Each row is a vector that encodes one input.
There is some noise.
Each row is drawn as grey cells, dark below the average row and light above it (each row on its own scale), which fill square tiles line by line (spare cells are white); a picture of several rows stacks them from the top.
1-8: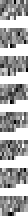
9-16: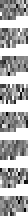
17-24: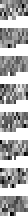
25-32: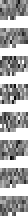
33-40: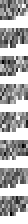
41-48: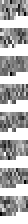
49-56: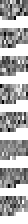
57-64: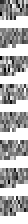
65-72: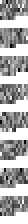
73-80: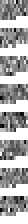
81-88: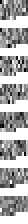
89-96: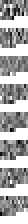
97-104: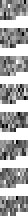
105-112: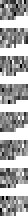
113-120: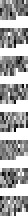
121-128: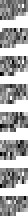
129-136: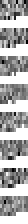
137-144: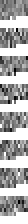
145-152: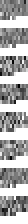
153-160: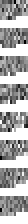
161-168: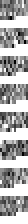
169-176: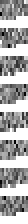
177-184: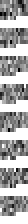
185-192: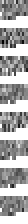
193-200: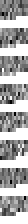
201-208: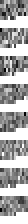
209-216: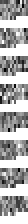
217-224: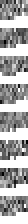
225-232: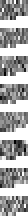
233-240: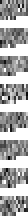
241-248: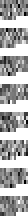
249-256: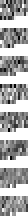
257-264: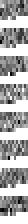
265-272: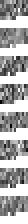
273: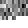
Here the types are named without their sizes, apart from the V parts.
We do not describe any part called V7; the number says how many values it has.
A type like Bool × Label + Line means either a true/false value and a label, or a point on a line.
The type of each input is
(Circle + Label) × V7.
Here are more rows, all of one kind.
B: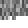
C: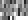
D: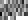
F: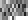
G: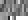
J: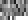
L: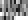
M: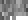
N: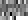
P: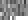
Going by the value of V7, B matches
D and N.
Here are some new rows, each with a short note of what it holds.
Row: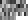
a label and a value of V7
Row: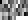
a label and a value of V7
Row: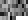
a label and a value of V7
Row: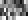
a point on a circle and a value of V7
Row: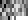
a label and a value of V7
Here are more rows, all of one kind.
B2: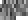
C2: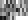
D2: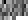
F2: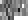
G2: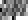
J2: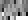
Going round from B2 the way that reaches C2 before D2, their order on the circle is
B2, C2, G2, D2, J2, F2.
